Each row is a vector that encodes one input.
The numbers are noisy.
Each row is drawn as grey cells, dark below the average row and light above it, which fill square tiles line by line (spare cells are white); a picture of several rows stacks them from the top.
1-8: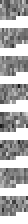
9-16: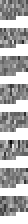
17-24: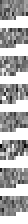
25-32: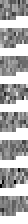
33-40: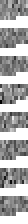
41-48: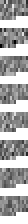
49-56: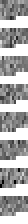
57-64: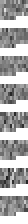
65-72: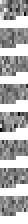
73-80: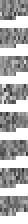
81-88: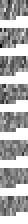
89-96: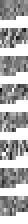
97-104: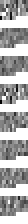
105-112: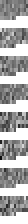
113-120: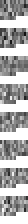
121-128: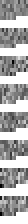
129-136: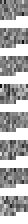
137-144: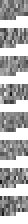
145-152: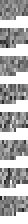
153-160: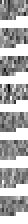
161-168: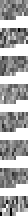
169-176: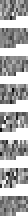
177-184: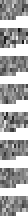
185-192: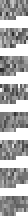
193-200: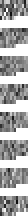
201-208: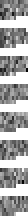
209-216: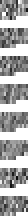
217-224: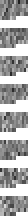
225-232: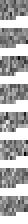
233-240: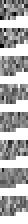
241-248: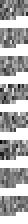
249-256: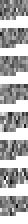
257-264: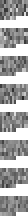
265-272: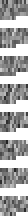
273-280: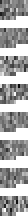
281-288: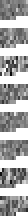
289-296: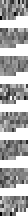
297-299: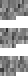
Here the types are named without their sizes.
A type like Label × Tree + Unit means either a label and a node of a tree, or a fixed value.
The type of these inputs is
Bool × Circle + Line × List(Label + Line) × Tree.
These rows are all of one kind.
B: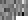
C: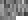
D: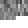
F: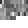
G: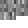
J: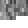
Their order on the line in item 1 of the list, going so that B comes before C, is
B, D, G, J, F, C.
